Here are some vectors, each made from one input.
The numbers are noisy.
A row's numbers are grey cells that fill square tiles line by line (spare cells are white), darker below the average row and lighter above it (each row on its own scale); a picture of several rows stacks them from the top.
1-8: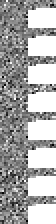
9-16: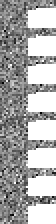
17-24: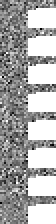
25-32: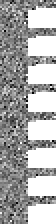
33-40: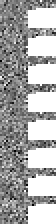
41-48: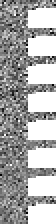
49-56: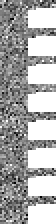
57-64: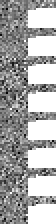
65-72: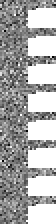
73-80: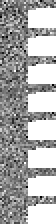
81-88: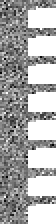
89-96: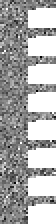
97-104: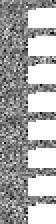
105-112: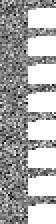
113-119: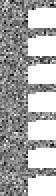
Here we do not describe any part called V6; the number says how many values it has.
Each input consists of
a list of up to two items, each a true/false value and a value of V6.
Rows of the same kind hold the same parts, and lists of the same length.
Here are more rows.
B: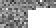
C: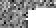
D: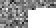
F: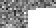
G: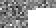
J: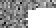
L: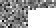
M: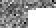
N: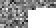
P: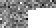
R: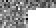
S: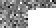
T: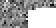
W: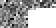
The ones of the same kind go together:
B, C, D, J, N, T
F, G, M, P, R, S, W
L

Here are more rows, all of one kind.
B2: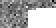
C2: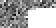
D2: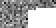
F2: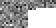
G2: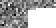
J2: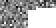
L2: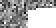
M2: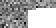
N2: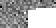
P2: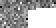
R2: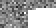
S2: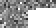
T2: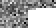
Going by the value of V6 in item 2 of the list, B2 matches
D2, F2, J2 and M2.
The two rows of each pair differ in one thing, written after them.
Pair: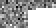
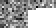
the true/false value in item 1 of the list
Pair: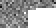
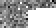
the value of V6 in item 1 of the list
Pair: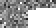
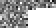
the true/false value in item 2 of the list
